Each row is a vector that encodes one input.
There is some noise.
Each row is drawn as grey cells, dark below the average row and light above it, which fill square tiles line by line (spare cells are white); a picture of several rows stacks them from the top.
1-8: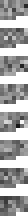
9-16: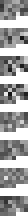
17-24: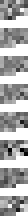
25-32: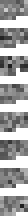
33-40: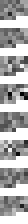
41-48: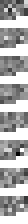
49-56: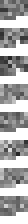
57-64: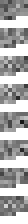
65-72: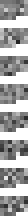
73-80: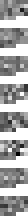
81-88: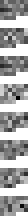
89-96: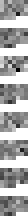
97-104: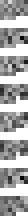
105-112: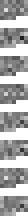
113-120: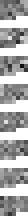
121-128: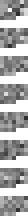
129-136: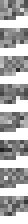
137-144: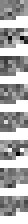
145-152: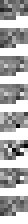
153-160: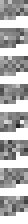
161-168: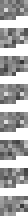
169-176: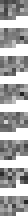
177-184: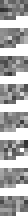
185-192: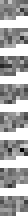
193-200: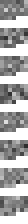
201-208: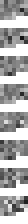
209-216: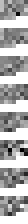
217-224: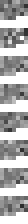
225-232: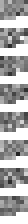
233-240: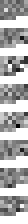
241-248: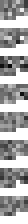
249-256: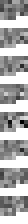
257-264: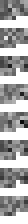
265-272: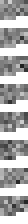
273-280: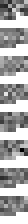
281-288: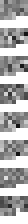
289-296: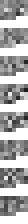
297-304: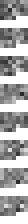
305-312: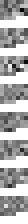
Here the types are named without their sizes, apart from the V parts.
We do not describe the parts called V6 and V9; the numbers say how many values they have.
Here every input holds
either a point on a line, or a true/false value and a value of V6, or a value of V9.
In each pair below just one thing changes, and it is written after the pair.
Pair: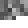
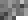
the true/false value
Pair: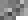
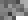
the true/false value
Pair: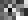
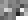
the true/false value
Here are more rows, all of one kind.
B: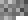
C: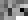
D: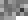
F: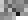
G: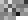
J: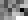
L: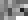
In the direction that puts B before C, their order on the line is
B, G, L, C, D, F, J.
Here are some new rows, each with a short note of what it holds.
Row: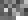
a true/false value and a value of V6
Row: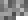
a value of V9
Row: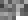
a value of V9
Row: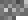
a true/false value and a value of V6
